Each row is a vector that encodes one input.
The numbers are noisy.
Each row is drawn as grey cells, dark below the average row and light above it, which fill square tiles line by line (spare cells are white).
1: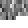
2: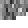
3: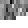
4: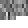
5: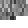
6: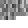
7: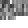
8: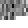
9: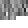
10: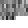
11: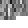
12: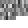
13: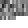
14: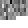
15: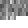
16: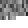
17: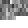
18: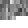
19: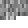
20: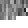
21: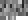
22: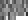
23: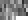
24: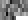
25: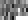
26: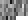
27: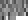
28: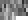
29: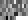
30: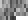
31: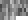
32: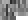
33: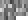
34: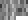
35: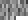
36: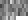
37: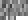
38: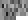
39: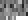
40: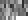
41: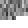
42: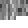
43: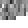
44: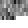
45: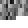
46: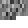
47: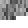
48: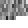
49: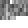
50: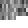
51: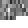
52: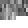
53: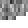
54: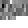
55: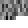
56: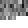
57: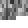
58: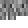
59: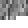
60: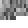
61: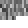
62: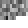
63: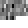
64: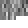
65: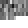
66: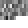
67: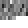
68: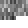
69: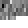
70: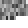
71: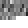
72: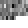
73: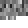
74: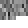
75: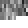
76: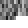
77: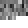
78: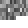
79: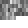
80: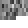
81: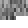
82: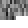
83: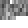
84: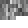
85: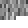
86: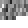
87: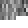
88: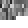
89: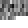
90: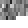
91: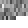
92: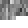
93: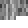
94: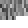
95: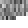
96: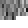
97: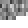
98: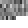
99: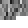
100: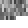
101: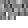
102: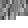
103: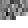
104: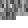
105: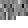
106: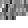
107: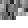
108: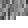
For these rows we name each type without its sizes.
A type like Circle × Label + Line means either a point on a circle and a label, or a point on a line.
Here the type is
Line × Tree × (Tree + Unit).
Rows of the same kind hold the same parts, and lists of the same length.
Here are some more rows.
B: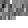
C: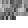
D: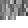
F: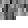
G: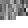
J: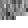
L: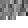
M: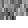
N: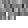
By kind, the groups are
B, D, G, L, N
C, F, J, M

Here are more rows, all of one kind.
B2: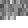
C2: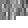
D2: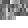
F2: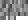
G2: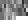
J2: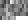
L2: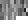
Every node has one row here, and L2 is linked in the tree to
B2 and G2.
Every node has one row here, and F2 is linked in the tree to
B2 and C2.
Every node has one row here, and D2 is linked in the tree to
J2.
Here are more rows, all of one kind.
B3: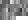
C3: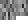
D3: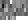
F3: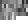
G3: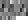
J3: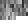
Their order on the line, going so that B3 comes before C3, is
F3, B3, J3, G3, D3, C3.
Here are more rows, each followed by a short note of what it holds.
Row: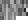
a point on a line and a node of a tree
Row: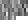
a point on a line and a node of a tree
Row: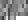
a point on a line and a node of a tree
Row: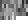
a point on a line and a node of a tree
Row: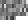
a point on a line and a node of each of two trees
